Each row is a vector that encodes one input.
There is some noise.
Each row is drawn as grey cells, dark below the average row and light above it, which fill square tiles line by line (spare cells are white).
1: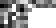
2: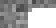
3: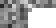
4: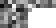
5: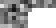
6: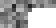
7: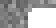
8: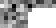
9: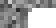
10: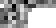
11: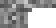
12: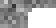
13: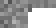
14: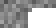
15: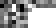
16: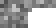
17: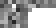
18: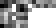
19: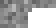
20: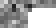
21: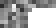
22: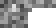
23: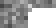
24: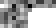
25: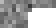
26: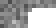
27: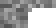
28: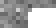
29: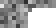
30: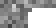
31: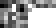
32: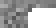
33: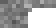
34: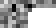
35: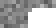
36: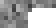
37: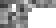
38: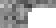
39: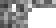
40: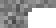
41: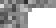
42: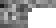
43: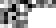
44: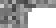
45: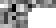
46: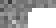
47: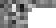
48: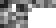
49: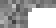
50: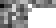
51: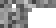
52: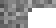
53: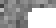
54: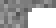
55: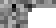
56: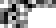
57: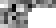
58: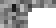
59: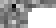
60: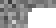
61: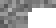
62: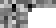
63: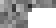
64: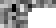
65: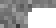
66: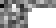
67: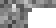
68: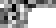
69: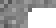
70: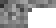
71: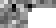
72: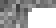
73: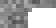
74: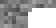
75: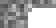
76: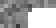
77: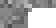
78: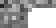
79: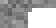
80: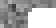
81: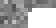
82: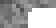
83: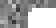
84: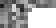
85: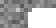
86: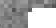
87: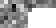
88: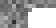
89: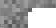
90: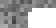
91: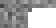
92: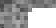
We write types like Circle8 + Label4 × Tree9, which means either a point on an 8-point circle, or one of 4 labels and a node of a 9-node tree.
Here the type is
Label8 × (Label8 + Line6).
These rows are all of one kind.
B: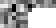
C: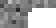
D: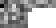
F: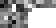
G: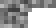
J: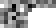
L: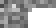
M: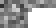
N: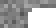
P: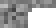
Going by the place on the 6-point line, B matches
N and P.
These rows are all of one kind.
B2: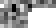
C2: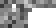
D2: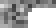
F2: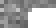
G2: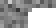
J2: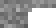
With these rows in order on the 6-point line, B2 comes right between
D2 and G2.
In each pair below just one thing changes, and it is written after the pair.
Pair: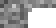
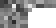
the place on the 6-point line
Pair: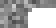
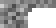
the label
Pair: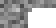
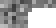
the place on the 6-point line
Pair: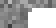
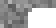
the place on the 6-point line
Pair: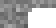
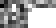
the place on the 6-point line
